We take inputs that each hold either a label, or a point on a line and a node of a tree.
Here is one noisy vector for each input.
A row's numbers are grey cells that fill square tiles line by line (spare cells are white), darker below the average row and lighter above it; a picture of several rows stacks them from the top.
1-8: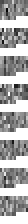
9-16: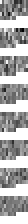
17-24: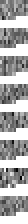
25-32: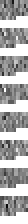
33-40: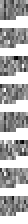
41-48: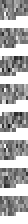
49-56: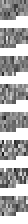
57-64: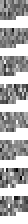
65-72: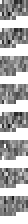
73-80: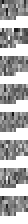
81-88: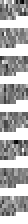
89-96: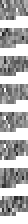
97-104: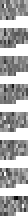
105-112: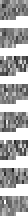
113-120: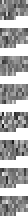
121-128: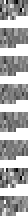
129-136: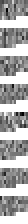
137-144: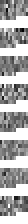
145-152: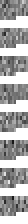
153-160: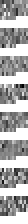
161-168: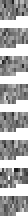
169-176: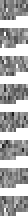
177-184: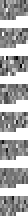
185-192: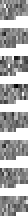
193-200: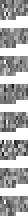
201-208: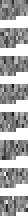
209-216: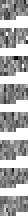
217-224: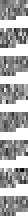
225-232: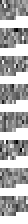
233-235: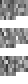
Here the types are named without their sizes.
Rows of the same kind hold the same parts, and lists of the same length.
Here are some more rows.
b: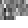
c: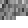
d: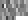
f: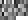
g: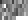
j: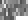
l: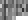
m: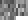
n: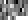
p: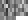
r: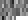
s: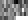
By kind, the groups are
b, c, d, g, j, l, m, p, r
f, n, s

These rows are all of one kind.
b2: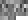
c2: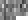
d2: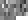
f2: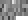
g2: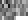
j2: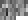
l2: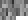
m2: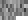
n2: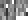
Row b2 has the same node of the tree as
c2 and d2.
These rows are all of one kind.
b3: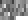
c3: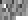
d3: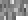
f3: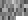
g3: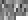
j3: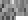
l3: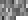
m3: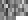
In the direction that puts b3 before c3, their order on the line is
j3, d3, m3, f3, g3, b3, l3, c3.
